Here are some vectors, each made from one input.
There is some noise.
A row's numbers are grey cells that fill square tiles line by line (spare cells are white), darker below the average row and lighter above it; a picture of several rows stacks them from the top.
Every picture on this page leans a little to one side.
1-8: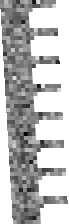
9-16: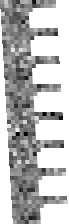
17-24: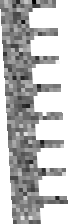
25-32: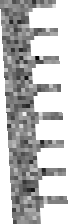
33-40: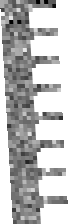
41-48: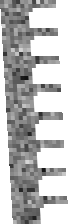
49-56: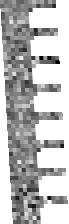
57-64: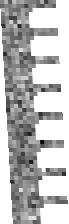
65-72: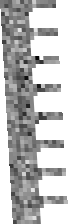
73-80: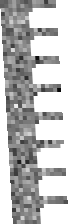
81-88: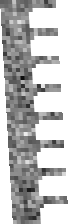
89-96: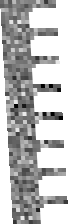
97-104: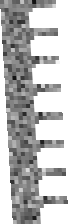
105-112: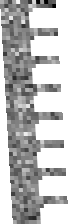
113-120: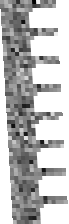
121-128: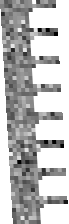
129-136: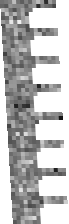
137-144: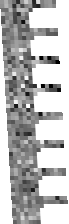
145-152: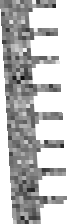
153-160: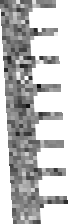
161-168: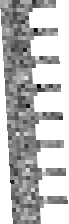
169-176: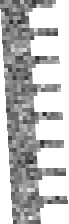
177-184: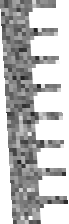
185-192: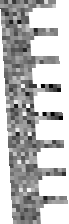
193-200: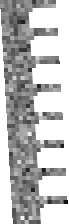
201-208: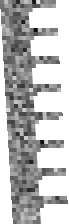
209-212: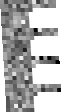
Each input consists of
a true/false value, together with either a fixed value, or a point on each of two 10-point lines.
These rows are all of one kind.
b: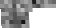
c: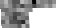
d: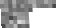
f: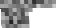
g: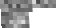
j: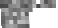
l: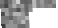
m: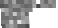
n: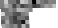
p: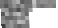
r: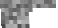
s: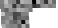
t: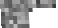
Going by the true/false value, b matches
c, f, n and s.
